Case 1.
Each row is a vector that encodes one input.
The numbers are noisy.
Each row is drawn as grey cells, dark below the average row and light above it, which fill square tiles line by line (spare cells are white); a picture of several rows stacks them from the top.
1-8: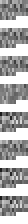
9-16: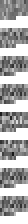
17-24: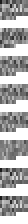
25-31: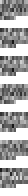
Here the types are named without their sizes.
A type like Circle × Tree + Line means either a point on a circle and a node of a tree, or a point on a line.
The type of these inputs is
Line.
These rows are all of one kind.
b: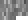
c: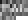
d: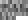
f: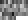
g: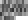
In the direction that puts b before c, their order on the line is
g, d, b, f, c.
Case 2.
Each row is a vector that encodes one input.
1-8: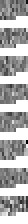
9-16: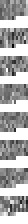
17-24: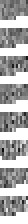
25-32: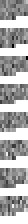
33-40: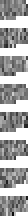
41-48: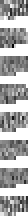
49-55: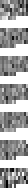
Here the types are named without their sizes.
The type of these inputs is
Bool × Bool × Bool × Bool + Unit.
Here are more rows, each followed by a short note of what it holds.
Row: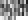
a fixed value
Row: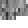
four true/false values
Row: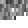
four true/false values
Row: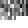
a fixed value
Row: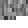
four true/false values
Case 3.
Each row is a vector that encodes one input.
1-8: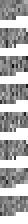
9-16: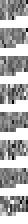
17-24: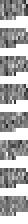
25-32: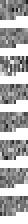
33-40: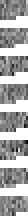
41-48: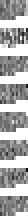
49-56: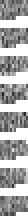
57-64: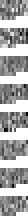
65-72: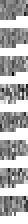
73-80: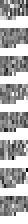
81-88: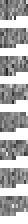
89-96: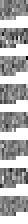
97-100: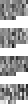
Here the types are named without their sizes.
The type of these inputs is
Bool × Bool × Bool × Bool + Unit.
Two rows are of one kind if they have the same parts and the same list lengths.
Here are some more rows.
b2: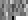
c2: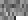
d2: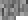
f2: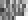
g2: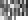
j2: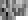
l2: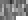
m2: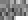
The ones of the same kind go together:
b2, c2, d2, f2, j2, l2, m2
g2

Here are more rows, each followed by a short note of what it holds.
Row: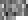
four true/false values
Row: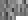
four true/false values
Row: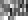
a fixed value
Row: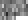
four true/false values
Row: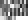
a fixed value
